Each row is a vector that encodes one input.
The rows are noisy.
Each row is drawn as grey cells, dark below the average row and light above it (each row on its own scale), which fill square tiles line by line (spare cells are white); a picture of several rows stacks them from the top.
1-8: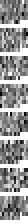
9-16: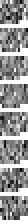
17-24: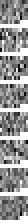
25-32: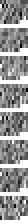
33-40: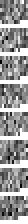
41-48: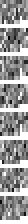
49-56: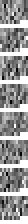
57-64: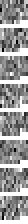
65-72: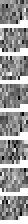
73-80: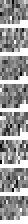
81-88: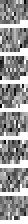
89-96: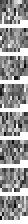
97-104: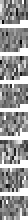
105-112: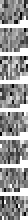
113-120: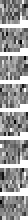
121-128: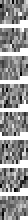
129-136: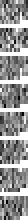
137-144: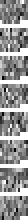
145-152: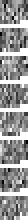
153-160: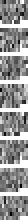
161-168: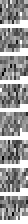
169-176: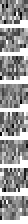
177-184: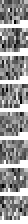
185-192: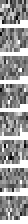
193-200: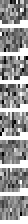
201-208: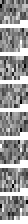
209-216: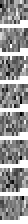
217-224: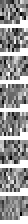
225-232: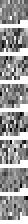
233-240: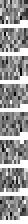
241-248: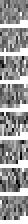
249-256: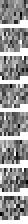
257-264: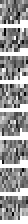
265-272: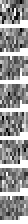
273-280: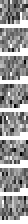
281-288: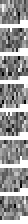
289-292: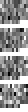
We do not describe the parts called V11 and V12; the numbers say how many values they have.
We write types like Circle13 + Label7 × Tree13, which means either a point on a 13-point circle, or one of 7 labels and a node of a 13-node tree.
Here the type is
Bool × V11 + (Circle8 + V12) × Label5.
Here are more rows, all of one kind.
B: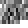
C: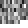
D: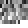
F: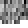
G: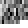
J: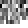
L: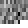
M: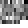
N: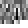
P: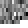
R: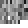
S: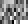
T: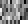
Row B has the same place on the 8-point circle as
G, P and T.
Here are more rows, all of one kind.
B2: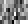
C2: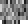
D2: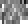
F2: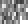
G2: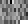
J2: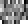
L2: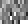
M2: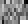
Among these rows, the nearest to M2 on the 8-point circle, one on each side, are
D2 and L2.
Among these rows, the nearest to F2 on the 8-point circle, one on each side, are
C2 and D2.
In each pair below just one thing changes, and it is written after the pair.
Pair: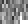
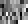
the true/false value
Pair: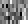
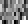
the value of V11
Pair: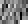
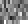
the true/false value
